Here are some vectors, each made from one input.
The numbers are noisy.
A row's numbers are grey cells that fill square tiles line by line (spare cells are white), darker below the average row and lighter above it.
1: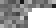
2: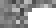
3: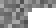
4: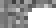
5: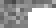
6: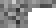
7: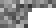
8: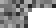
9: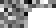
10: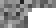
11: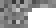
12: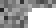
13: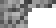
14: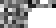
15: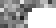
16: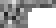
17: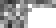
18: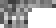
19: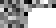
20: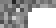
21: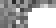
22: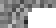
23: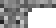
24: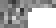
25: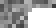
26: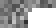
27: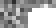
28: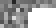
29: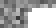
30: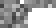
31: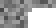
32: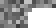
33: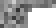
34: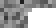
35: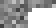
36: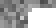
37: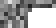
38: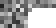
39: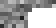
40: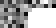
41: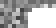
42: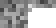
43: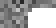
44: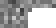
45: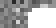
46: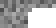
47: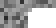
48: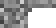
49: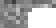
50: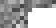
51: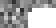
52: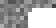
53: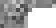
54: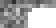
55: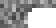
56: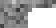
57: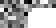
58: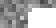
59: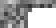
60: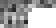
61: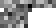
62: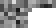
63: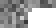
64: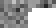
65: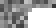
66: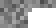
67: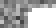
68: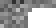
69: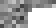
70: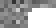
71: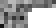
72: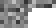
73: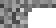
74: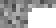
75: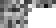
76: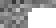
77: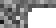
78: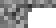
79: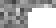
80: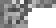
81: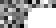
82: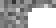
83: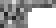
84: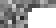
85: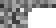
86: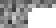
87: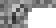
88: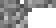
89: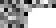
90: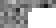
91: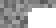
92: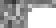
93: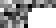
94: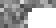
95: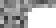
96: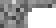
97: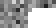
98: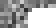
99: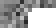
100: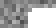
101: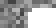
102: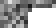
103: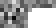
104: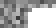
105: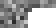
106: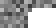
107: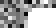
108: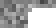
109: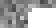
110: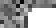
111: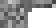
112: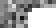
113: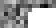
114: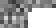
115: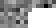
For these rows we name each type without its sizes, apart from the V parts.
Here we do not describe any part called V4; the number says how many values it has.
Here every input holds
a list of items, each a true/false value and a value of V4.
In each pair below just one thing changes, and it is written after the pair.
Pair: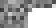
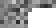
the value of V4 in item 1 of the list
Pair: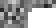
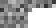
the true/false value in item 2 of the list
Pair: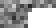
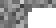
the value of V4 in item 1 of the list
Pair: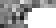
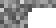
the value of V4 in item 1 of the list
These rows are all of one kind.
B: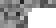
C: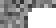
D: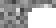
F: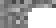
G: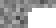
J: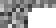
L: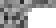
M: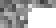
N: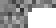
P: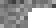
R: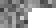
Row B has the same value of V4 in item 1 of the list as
D, G, J and L.
